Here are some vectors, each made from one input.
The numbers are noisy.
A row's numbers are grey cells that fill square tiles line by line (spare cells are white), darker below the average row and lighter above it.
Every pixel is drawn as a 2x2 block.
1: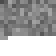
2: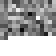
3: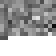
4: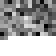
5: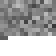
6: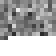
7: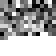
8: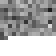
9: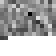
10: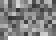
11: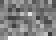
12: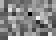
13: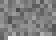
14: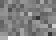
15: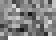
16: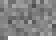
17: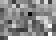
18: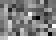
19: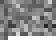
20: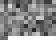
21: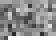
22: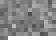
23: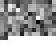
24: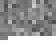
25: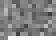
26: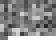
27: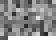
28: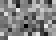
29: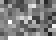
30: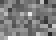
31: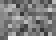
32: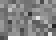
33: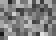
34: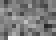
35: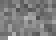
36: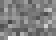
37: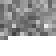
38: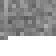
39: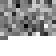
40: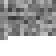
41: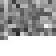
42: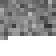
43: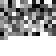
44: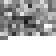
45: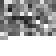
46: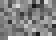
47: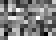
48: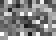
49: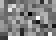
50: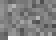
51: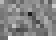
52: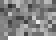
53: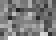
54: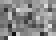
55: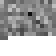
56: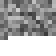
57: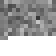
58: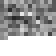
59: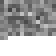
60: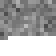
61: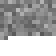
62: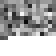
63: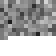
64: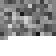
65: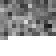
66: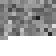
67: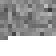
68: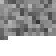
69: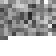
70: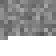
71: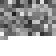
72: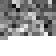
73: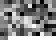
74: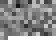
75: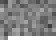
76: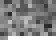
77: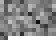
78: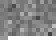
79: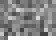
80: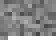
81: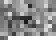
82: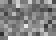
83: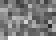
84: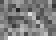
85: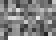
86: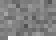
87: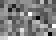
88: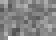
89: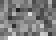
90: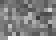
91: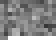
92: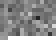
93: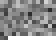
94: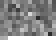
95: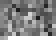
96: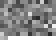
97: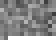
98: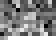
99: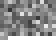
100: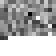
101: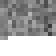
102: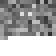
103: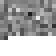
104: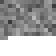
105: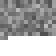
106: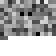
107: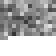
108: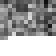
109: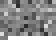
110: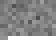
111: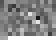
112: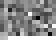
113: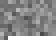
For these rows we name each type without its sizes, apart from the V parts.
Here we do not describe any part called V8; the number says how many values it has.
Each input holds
a true/false value, together with either a point on a line, or a value of V8.
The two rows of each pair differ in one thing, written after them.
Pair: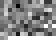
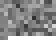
the true/false value
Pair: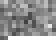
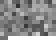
the true/false value
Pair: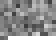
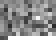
the place on the line
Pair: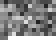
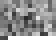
the true/false value
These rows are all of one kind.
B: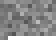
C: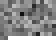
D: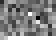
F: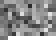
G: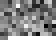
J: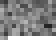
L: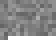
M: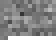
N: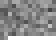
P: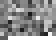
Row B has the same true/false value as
C, G, J and L.
